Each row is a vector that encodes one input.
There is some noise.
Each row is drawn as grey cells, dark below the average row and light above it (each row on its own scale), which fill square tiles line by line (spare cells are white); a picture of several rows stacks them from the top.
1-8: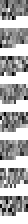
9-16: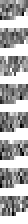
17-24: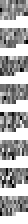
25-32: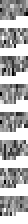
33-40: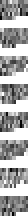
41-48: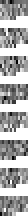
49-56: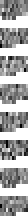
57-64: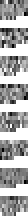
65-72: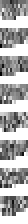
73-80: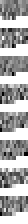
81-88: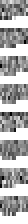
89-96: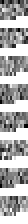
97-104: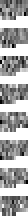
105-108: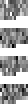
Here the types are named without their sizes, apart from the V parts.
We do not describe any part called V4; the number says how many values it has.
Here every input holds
a list of items, each a true/false value and a value of V4.
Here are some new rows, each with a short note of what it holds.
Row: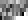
a list of one item
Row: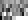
a list of one item
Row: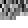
the empty list
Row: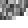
a list of one item
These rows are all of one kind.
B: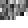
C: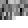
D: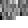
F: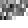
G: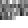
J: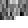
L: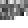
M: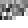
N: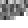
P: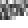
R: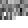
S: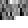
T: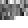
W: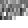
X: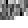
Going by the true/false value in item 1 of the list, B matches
D, F, M and W.
